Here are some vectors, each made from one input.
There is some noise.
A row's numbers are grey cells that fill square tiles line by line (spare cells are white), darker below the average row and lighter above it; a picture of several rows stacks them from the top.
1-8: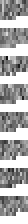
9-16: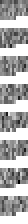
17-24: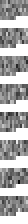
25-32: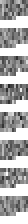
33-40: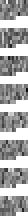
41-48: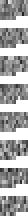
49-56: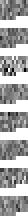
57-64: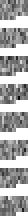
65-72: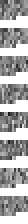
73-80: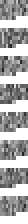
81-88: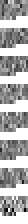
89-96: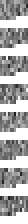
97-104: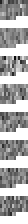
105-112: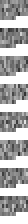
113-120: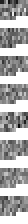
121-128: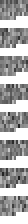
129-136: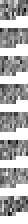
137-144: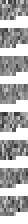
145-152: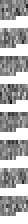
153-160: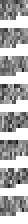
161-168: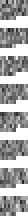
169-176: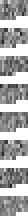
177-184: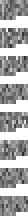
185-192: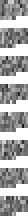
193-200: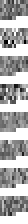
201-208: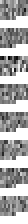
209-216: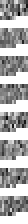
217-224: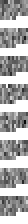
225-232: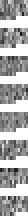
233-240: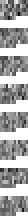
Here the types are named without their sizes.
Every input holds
a list of points on a circle.
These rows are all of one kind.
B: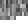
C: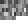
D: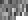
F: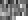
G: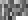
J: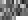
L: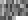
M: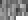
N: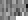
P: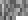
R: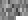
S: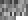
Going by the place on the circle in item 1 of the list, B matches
C, D, M and S.
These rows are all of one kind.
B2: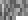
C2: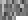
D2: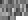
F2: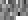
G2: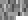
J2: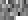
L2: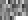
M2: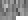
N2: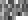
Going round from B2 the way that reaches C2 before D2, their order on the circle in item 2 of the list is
B2, C2, M2, F2, J2, D2, N2, L2, G2.
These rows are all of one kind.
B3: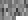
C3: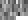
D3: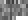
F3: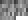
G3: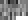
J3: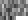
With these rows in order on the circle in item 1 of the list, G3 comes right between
D3 and F3.
